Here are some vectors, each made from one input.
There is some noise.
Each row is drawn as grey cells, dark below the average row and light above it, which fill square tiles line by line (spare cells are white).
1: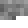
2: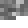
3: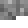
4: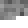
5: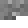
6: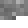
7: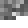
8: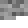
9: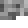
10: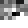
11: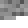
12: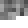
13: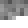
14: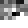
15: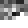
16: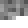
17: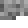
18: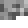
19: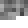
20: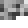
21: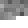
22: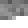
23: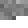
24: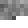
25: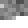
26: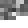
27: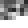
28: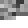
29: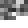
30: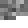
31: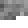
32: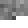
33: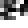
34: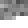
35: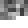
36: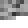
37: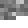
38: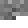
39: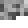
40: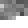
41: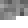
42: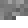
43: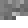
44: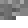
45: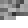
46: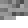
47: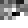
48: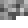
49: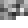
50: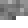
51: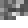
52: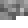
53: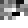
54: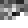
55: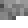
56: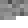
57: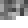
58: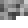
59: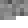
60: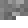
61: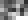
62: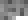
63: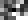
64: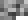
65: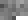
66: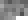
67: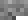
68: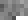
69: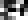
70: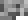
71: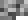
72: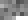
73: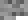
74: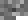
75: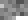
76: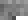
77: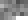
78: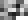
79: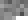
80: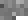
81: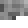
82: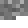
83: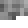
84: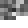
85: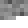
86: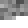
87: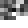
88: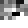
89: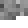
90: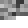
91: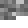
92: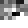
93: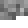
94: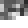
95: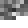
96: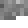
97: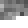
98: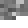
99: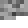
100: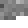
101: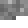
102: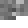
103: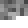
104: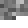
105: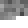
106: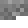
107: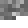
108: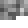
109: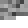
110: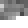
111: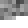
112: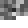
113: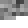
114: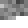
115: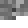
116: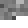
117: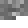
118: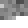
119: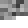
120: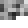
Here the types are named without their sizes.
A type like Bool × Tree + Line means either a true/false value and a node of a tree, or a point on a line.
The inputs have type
List(Line).
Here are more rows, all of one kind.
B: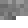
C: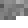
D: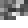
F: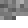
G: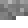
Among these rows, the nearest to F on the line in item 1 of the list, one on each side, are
B and C.
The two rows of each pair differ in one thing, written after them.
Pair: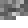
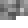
the place on the line in item 2 of the list
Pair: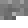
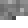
the place on the line in item 2 of the list
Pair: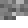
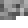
the place on the line in item 2 of the list
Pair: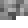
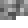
the place on the line in item 2 of the list
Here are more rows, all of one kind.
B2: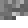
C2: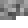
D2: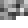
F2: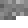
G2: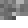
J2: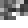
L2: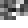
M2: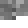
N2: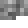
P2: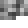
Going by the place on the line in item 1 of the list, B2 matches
C2, J2, N2 and P2.
